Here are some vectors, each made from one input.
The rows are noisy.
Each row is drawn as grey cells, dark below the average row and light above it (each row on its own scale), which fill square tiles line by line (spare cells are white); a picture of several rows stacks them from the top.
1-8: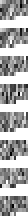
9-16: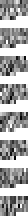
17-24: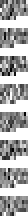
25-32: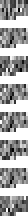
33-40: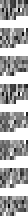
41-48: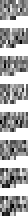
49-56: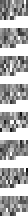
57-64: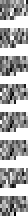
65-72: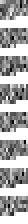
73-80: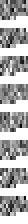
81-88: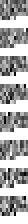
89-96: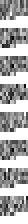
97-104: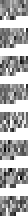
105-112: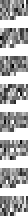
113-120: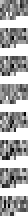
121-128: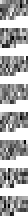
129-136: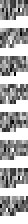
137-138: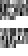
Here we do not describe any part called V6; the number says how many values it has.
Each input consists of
a list of up to two items, each one of 5 labels and a value of V6.
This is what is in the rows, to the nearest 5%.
All of them are lists of up to two items, each one of 5 labels and a value of V6: about 5% are empty, 35% hold one and 60% two.
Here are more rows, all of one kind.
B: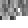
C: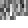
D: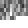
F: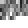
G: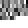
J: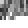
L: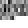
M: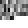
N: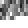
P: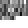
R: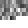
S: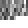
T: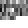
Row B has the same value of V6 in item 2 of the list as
J, L, N and P.
